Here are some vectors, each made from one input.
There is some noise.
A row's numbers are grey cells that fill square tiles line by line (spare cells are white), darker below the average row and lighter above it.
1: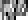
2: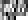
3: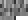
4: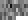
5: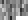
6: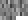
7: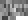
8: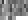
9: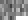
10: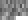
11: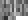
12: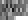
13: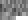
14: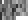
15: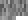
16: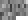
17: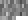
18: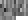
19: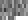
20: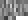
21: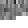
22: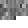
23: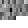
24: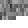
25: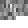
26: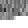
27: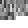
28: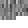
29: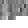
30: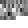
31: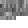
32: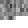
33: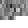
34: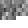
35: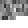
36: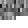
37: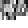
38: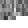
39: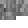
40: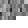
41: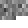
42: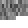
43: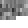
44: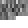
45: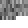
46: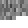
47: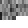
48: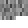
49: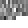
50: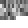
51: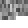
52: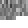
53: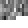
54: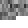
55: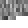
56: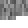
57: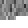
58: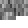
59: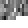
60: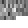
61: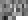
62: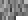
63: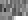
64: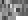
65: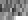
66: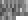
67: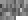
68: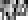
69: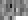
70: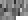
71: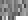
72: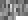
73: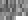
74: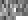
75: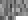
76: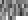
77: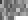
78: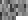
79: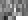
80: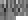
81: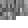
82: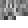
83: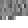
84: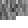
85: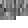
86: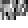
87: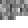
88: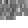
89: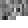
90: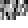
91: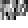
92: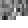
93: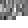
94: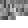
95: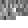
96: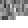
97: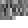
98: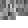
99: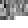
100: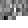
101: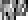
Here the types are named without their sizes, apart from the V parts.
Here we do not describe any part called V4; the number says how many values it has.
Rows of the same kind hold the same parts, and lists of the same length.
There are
3 kinds of row.
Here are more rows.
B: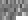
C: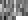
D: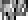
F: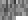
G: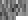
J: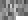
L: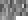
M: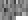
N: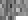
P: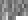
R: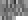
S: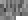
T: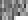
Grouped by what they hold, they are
B, F, G, L, M, N, P, R, S, T
C, J
D

